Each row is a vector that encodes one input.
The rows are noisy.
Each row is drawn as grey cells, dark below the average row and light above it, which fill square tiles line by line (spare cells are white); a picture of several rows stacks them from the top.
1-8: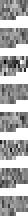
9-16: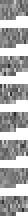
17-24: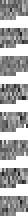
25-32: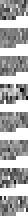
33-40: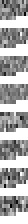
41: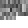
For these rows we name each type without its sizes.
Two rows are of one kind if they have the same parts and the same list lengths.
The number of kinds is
2.
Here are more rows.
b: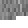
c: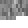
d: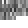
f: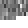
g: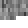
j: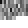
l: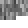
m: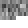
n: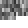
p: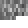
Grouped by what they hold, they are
b, c, d, f, j, l, n, p
g, m

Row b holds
a point on a circle and a true/false value.
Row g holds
a true/false value.
